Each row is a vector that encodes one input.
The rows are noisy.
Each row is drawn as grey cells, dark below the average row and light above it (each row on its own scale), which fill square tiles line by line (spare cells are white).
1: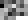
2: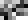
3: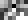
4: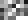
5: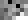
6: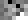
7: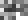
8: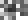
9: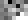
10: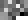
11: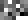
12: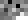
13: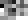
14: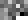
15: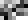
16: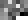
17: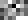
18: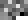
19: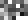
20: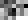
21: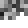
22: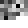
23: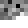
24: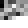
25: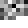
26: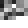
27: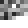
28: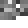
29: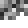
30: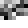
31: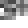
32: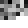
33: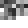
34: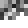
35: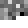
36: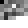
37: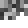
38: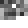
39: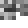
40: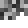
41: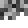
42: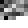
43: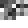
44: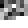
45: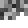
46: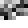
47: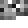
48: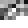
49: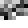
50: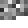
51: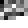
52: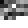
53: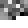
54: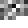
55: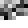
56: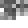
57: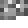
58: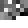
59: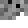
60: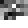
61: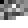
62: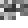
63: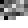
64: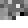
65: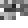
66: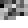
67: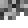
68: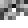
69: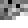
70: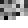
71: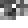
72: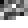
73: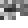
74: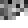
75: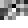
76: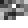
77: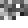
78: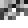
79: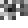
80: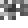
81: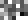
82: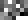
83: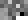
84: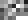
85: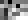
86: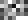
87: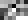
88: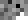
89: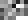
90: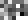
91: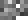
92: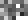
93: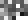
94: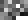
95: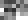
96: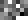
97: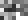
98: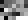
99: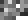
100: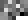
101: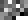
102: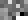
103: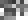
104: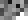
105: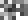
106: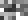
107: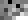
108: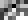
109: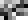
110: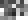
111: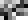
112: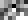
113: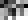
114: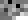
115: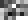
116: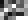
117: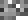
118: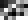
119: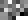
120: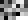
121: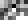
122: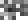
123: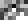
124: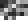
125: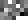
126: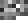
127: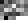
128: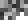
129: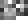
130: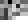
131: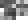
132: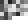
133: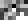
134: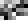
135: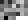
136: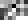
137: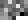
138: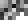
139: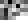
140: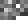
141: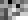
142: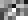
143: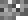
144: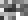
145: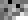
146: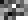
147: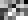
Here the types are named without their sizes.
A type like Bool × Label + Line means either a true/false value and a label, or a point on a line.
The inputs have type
List(Line).
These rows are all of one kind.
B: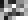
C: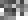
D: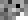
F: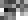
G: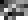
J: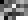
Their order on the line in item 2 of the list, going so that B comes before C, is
B, C, F, D, J, G.
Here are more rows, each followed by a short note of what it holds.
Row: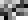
the empty list
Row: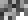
a list of one item
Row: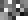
a list of one item
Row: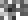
a list of one item
